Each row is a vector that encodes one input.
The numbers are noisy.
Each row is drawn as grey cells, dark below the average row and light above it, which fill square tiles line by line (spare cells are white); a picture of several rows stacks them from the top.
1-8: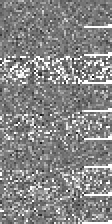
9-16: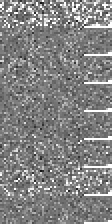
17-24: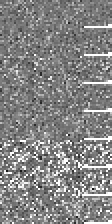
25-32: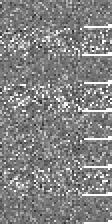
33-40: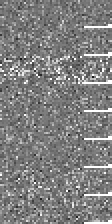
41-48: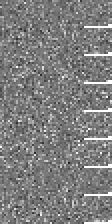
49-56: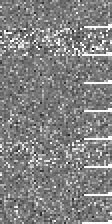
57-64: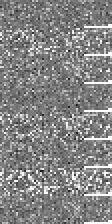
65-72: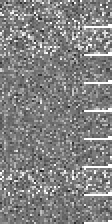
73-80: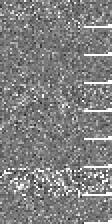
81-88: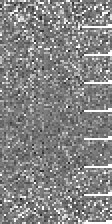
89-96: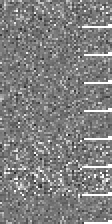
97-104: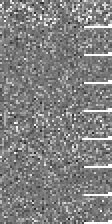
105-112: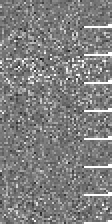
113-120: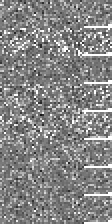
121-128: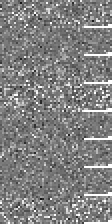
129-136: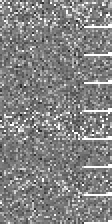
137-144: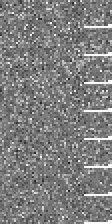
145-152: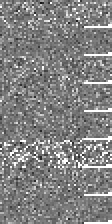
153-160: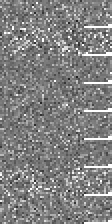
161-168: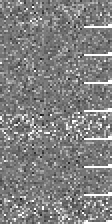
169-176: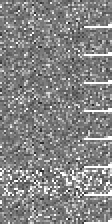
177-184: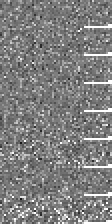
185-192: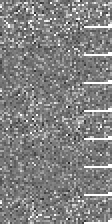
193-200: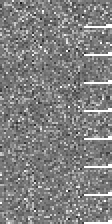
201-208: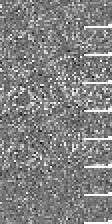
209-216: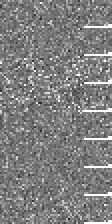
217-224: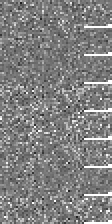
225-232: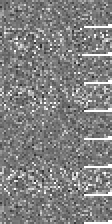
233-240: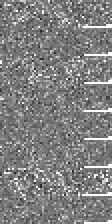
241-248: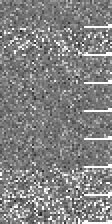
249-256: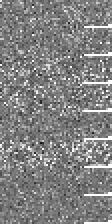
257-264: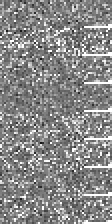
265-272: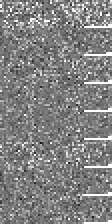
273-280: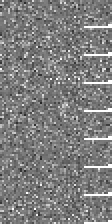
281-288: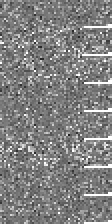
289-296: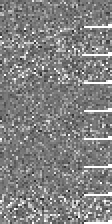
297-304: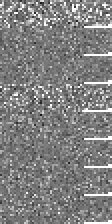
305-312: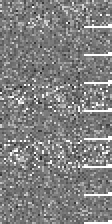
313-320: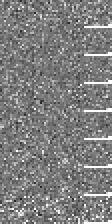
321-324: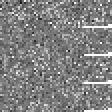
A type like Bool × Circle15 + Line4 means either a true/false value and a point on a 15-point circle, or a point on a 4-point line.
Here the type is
Circle8 × Circle8 × (Circle8 + Unit) + Circle13 × Line10.
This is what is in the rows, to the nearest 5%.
About 65% of them hold a point on each of two 8-point circles, together with either a point on an 8-point circle, or a fixed value. The rest hold a point on a 13-point circle and a point on a 10-point line.
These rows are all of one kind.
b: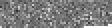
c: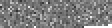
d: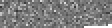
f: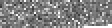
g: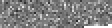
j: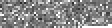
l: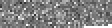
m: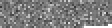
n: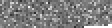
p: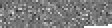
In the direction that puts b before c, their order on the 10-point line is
l, f, p, d, j, g, b, n, c, m.
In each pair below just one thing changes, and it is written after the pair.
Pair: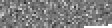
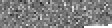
the place on the 13-point circle
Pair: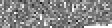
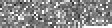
the place on the 10-point line
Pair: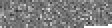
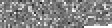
the place on the 13-point circle
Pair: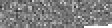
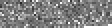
the place on the 10-point line
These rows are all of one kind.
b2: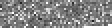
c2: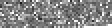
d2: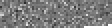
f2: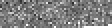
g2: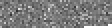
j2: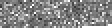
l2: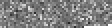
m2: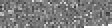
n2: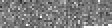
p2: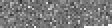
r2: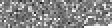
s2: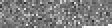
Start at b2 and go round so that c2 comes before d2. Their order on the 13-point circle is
b2, l2, g2, j2, r2, c2, m2, d2, s2, n2, f2, p2.
